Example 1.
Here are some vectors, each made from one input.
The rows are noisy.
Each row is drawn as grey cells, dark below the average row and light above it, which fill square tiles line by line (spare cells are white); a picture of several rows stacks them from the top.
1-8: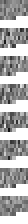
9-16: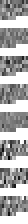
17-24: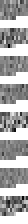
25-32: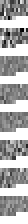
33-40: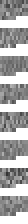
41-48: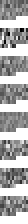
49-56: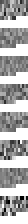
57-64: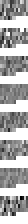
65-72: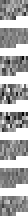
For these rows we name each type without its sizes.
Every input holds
either a point on a line, or three true/false values.
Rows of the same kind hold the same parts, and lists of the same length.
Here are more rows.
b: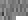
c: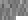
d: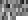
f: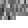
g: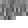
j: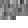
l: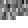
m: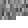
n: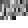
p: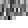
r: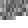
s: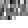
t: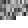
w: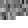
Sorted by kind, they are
b, c, f, g, j, l, m, p, r, w
d, n, s, t

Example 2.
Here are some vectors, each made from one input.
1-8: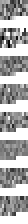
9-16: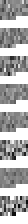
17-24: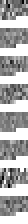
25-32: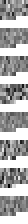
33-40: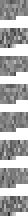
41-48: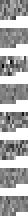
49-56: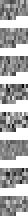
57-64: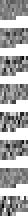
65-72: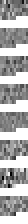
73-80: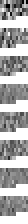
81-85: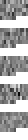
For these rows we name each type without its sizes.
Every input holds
a list of points on a line.
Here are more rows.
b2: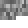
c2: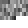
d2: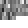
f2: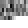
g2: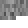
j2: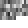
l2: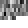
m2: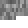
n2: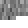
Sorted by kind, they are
b2, c2, j2, m2
d2, g2, l2, n2
f2

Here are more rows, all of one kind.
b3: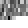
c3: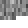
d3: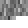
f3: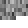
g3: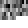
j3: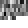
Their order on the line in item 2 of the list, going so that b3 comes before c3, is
b3, d3, j3, c3, g3, f3.
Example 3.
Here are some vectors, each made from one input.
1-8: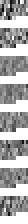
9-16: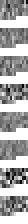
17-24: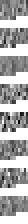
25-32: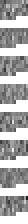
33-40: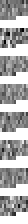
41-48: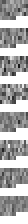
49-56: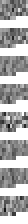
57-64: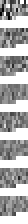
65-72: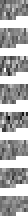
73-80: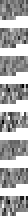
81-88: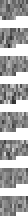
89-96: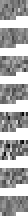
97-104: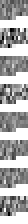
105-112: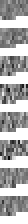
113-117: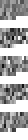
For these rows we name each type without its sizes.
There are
2 kinds of row.
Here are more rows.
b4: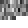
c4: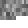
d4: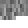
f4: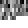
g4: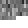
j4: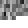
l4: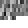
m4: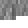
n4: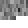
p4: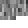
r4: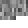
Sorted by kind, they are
b4, c4, d4, f4, g4, n4, p4, r4
j4, l4, m4

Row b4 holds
three true/false values.
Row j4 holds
a point on a line.
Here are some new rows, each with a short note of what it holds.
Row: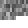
a point on a line
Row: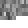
three true/false values
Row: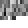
a point on a line
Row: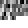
a point on a line
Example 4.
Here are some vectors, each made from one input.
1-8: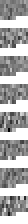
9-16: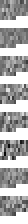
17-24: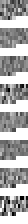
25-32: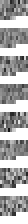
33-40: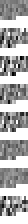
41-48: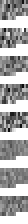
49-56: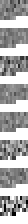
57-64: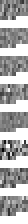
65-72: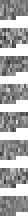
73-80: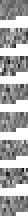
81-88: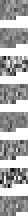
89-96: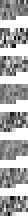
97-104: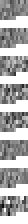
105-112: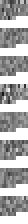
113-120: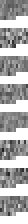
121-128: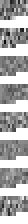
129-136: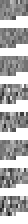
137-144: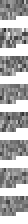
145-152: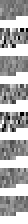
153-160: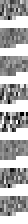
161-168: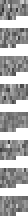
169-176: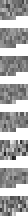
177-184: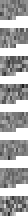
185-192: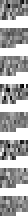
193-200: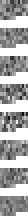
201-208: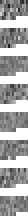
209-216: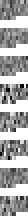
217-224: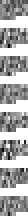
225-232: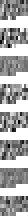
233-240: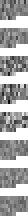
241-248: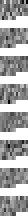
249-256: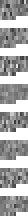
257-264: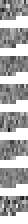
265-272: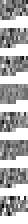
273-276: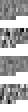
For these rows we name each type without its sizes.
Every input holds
either a fixed value, or a point on each of two lines, or three true/false values.
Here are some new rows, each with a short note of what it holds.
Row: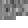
a point on each of two lines
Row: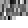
a point on each of two lines
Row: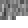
a point on each of two lines
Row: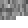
a fixed value
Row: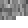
a fixed value
